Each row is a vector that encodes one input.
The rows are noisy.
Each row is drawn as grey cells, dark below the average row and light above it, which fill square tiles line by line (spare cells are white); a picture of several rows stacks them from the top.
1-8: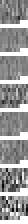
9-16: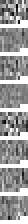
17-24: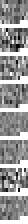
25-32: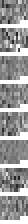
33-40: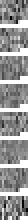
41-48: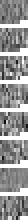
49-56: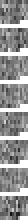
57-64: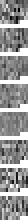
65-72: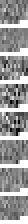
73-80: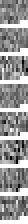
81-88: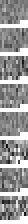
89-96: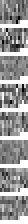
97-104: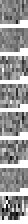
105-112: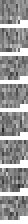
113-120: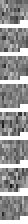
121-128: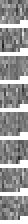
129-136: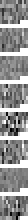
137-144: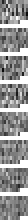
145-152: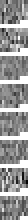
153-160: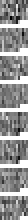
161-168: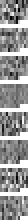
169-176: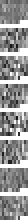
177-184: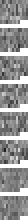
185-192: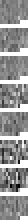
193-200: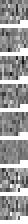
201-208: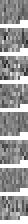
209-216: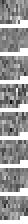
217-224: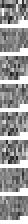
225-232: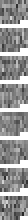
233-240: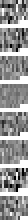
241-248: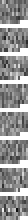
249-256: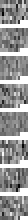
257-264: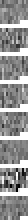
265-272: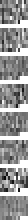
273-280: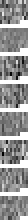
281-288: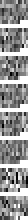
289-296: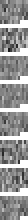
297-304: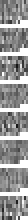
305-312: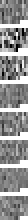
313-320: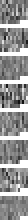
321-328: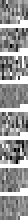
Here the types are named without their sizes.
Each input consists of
a list of items, each a point on a line and a true/false value.
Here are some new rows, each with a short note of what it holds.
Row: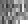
the empty list
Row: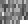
a list of one item
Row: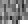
a list of one item
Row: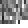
a list of one item
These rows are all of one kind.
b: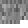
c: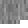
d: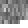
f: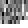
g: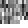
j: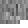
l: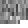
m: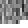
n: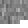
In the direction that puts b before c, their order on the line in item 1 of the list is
d, b, f, n, g, c, l, j, m.
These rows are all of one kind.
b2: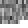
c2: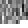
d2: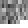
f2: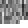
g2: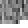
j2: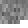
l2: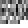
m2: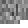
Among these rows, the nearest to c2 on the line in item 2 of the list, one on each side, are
b2 and l2.
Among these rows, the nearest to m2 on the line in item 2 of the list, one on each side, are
d2 and j2.
